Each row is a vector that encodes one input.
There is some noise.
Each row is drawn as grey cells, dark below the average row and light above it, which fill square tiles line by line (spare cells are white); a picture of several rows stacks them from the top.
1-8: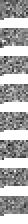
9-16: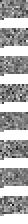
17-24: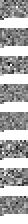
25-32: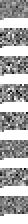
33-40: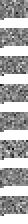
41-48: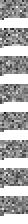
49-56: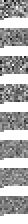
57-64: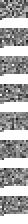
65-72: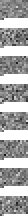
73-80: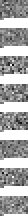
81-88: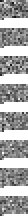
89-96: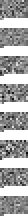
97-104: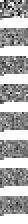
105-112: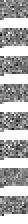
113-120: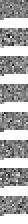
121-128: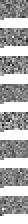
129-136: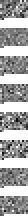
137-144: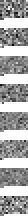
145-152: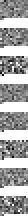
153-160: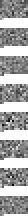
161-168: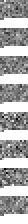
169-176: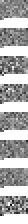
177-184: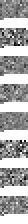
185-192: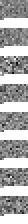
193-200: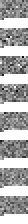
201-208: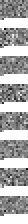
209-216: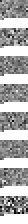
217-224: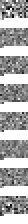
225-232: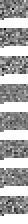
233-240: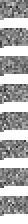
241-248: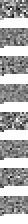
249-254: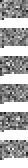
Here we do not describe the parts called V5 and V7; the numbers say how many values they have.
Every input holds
a value of V7, together with either one of 9 labels, a point on a 9-point line and a true/false value, or a value of V5.
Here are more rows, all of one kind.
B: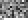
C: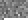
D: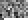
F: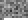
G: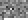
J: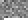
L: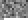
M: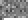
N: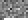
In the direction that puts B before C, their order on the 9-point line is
B, C, N, G, L, M, J, F, D.
